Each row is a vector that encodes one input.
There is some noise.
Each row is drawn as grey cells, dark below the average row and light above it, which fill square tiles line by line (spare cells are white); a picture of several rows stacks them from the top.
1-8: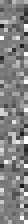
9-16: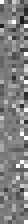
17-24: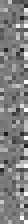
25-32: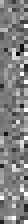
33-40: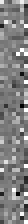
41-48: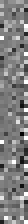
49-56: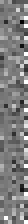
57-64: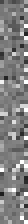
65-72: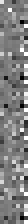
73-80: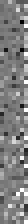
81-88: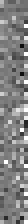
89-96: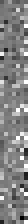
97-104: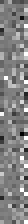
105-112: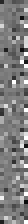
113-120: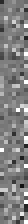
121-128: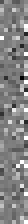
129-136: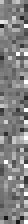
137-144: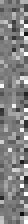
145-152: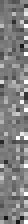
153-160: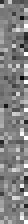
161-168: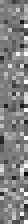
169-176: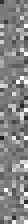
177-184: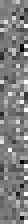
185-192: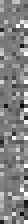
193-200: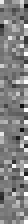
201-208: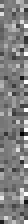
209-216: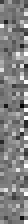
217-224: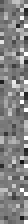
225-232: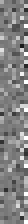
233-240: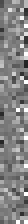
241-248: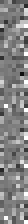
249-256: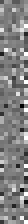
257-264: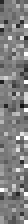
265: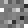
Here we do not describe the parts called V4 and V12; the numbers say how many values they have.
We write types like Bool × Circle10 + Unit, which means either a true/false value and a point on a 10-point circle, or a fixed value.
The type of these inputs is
Bool × (Line8 + V12) × V4.
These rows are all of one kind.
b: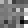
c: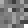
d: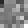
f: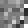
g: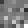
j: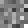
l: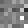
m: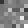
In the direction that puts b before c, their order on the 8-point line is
b, c, j, f, l, d, m, g.
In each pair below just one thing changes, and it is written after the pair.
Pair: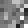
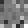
the true/false value
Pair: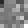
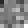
the place on the 8-point line
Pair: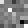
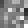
the place on the 8-point line
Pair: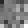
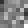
the true/false value
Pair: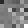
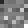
the value of V4
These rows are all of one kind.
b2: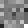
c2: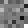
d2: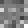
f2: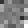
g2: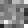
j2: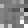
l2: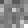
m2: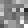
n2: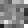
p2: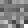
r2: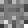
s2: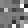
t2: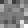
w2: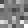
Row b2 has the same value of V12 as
l2, m2 and t2.
